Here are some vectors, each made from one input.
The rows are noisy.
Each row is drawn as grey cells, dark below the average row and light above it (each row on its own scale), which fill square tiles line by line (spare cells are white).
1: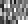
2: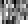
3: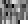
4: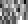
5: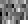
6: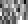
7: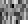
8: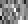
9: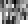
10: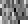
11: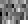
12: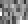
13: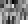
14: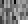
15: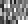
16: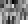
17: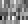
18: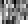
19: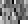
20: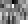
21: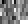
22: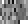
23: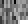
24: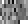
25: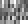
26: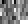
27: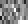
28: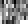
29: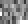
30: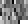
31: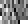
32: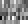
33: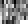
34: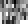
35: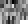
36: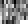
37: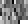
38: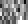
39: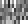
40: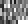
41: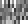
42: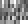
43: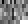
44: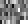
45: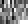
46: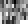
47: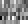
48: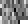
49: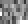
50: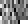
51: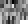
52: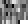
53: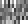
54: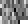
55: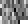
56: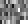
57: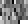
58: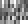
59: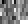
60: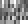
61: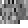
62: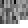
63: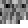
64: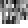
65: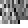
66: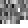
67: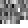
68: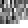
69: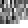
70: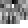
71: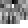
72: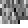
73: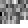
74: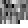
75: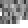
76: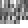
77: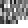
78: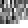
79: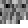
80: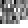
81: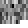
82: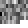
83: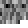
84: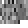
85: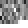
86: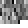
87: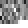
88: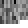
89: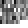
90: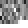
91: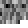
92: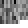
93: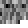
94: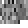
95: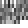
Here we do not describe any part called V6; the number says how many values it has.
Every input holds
a true/false value, together with either a point on a 7-point line, or a value of V6.
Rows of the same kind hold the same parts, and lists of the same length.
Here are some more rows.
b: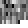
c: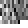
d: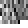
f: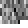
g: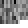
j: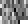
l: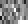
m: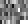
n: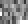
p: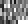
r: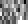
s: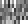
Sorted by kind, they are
b, g, m, p
c, d, f, j, l, n, r, s

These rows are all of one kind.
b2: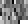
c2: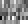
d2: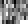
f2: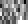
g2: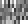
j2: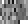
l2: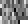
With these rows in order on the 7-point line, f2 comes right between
c2 and g2.
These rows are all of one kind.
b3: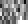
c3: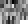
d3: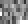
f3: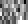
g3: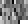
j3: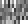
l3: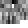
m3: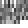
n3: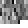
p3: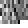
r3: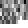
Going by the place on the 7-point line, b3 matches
f3 and r3.
